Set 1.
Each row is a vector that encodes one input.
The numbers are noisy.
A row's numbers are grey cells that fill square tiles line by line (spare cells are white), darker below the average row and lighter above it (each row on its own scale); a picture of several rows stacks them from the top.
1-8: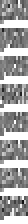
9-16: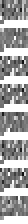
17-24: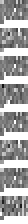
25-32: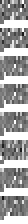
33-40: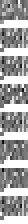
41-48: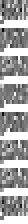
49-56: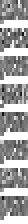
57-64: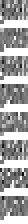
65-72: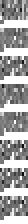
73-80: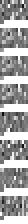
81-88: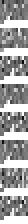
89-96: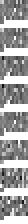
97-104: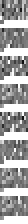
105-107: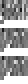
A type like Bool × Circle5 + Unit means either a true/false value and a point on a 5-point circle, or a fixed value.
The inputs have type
Label5.
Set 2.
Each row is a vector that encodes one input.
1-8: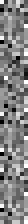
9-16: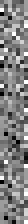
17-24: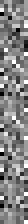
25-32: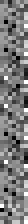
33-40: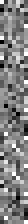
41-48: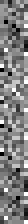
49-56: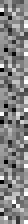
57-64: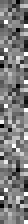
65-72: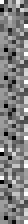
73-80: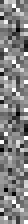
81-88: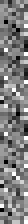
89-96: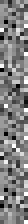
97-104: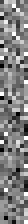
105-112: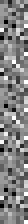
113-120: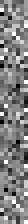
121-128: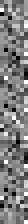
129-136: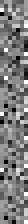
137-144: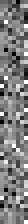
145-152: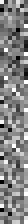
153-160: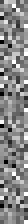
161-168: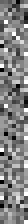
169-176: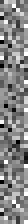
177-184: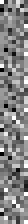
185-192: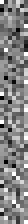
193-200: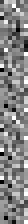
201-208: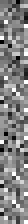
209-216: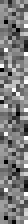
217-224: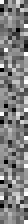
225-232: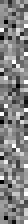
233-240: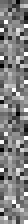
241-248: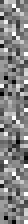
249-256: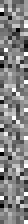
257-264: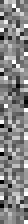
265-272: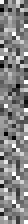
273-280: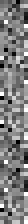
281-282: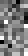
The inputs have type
Label5.
